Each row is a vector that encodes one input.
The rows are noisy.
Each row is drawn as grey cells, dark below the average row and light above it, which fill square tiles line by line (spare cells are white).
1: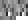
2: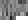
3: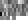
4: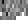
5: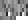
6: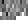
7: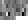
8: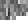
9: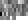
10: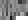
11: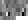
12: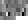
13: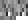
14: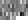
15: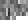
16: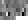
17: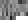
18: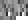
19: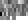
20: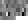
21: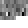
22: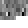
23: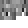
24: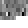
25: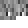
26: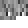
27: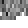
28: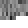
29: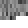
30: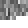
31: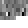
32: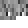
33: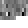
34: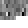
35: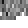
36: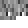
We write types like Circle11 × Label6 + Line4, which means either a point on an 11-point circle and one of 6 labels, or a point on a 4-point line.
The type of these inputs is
Bool × Label4.
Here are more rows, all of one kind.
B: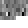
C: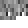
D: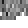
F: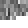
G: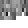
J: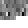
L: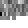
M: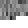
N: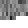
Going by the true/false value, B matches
F, J and L.
